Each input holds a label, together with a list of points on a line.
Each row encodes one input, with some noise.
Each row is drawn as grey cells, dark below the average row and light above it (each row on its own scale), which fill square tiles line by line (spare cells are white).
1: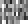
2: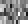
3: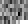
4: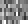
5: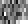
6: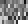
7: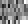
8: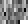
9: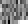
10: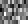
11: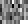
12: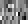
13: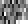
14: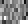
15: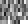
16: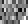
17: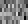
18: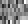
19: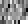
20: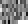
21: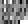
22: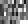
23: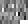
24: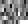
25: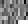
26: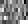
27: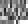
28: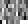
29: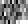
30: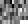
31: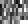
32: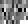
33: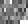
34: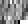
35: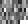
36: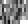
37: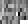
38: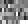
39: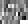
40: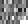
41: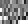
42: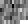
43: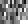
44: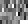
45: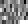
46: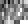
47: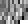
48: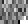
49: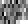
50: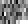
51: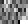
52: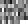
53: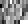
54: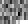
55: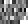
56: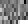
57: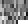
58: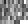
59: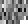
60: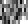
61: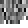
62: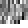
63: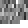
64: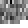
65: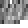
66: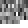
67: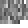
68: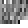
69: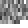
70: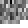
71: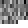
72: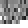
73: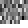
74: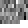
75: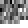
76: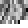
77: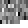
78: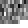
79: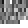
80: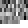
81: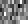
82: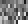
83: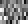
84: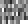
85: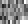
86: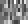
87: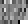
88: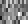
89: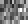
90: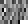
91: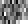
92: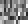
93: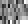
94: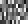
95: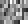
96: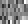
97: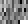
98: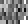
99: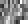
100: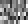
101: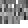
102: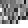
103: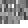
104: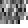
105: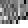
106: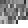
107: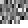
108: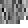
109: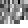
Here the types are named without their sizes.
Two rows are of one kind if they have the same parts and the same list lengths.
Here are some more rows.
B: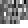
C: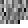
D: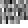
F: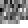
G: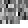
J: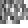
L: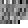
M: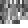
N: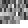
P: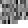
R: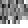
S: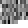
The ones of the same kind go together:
B, L, M, N
C, D, F, G, J
P, R, S

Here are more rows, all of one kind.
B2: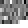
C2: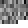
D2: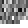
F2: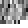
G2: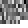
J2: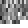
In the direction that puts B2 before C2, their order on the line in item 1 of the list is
F2, G2, B2, C2, D2, J2.
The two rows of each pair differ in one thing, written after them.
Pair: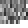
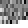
the place on the line in item 1 of the list
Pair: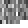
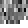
the label
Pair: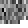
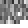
the label
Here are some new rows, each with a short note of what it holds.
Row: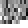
a label, together with a list of two items
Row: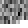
a label, together with the empty list
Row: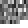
a label, together with a list of one item
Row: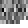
a label, together with a list of two items
